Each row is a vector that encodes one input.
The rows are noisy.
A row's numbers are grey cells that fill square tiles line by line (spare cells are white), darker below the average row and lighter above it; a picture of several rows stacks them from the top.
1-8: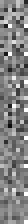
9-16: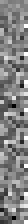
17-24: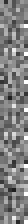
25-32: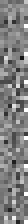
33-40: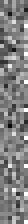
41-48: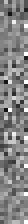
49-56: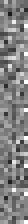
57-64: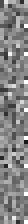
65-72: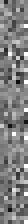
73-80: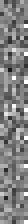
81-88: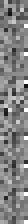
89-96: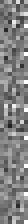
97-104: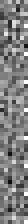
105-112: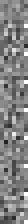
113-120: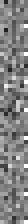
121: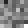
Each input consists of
a node of an 11-node tree.
